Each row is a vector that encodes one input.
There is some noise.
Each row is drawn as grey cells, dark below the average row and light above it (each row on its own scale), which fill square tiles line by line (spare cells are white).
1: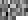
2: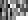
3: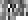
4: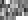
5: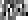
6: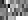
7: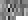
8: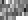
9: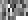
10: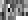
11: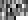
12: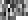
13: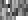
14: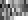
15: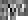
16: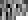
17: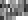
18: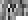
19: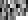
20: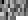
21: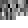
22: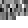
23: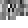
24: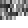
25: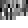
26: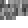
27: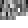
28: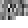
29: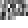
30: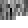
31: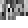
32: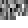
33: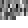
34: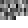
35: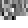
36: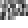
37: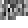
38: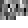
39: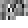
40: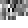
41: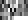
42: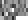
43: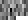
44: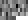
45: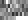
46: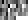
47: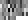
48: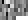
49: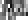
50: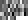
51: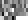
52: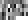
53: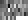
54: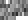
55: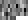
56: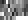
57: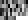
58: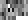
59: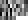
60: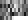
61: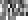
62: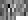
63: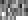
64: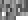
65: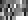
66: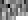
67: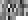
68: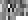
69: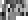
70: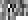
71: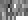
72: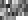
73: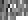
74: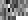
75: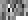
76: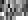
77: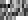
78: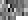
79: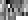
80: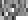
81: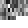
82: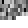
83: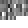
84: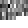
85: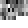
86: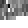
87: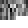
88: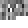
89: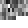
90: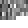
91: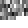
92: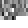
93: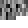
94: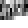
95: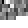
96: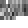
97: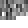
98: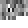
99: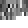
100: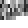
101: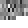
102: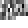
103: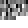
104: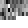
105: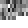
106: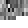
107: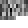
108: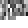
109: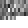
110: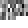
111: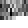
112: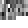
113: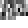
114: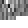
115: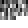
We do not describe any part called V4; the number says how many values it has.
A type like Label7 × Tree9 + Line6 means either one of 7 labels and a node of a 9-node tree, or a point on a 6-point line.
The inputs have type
List2(Bool × V4).
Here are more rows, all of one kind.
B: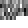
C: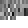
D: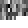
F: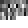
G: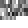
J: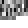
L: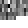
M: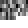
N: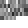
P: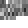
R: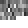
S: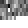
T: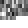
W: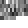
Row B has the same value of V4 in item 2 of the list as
G, J and N.
